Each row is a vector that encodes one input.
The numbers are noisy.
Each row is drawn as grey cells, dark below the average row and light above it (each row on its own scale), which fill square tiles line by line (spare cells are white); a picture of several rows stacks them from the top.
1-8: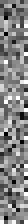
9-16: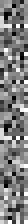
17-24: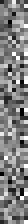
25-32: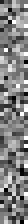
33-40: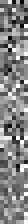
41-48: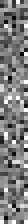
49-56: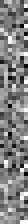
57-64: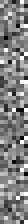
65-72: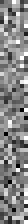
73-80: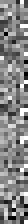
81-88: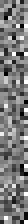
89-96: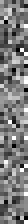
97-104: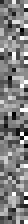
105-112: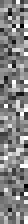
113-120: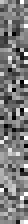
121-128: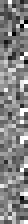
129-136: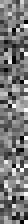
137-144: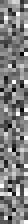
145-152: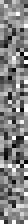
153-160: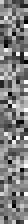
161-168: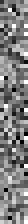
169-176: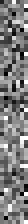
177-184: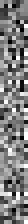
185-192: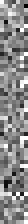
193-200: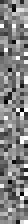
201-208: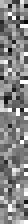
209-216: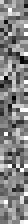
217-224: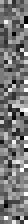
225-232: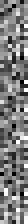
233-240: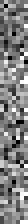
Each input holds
one of 11 labels, together with either one of 6 labels, or a point on a 10-point line.
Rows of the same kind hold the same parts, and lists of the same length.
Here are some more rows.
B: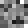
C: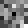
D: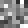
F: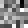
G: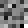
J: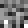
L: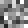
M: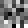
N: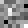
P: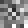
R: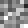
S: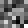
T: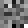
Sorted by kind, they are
B, D, F, L, N, P, R
C, G, J, M, S, T

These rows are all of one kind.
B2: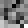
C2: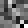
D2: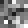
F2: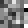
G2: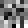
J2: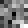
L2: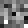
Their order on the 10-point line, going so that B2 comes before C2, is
B2, C2, G2, F2, L2, D2, J2.
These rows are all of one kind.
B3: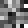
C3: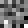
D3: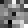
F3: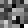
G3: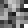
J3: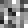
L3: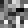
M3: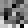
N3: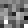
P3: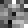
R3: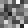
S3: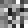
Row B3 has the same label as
D3, G3 and P3.
